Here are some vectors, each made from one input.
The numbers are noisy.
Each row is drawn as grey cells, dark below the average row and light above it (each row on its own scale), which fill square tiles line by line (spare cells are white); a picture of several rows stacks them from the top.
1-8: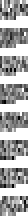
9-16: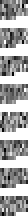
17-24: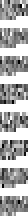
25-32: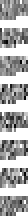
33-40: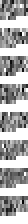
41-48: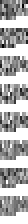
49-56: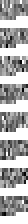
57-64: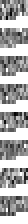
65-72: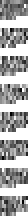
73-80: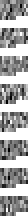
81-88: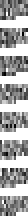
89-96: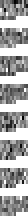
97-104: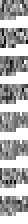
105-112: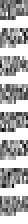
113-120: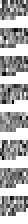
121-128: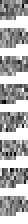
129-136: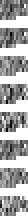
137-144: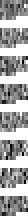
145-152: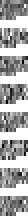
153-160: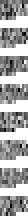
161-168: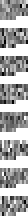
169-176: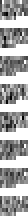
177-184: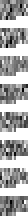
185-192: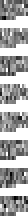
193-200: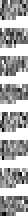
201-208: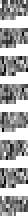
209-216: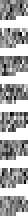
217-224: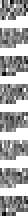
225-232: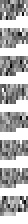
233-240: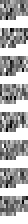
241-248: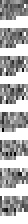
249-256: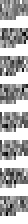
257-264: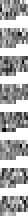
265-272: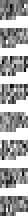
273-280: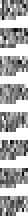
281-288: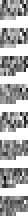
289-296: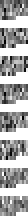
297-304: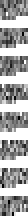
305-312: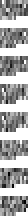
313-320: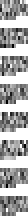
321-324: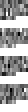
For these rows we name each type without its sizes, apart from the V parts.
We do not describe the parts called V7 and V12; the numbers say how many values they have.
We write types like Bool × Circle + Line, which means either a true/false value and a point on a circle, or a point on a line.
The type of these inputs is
Bool × Bool × Bool × Bool × Bool + Line × V7 + V12.
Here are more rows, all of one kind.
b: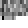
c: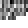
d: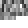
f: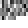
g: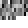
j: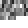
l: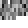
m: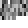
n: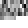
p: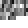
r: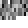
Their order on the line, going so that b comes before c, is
b, d, m, n, l, f, r, j, g, p, c.
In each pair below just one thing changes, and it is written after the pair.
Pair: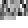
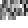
the place on the line
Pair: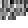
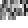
the value of V7
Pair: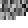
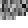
the place on the line
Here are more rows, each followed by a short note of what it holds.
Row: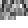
a point on a line and a value of V7
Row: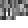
a value of V12
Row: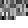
a value of V12
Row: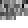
five true/false values
